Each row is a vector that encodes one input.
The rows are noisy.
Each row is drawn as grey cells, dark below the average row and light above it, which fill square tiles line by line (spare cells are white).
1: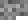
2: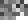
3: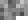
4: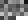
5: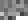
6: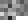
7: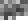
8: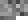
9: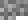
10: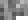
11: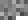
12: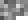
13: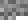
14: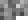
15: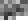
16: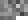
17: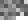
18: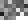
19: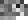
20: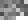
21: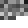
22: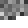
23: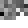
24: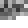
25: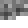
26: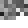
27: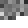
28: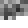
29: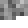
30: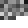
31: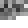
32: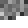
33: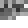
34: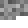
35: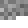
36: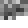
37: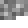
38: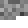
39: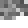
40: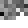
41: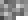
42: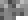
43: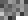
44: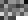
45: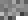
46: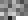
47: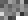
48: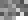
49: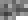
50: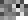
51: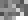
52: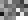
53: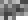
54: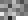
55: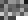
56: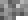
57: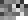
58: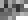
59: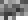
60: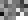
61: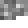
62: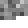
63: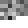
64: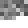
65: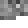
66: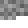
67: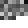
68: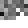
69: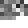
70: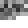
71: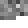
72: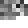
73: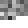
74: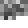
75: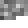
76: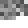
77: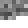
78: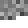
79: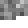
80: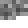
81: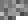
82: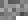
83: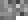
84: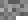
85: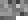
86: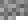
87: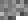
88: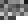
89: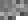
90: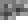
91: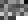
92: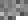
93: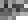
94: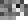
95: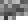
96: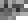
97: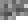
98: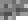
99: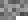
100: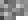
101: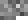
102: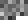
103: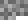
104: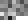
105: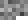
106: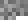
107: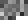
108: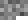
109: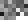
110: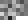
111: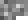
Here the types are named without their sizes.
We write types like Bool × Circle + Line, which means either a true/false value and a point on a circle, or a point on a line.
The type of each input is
Tree.
